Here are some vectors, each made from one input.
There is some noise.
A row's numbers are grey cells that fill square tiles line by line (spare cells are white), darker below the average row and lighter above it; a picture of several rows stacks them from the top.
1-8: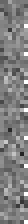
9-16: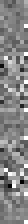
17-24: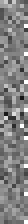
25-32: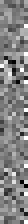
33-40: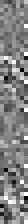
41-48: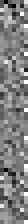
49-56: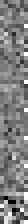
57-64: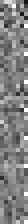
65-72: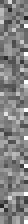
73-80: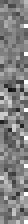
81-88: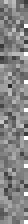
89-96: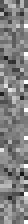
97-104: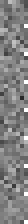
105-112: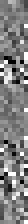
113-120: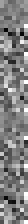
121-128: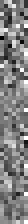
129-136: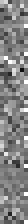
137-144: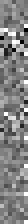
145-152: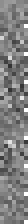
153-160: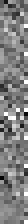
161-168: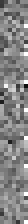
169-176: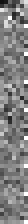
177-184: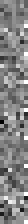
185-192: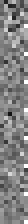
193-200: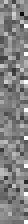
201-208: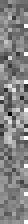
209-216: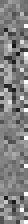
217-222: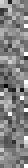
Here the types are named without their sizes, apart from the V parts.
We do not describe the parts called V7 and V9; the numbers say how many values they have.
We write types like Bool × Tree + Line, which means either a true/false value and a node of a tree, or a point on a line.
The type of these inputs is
List(Line) + V7 × V9.
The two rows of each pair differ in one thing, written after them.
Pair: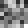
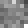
the value of V9
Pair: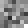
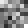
the value of V9
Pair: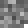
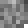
the value of V7
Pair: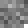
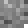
the value of V7
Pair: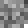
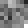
the value of V7
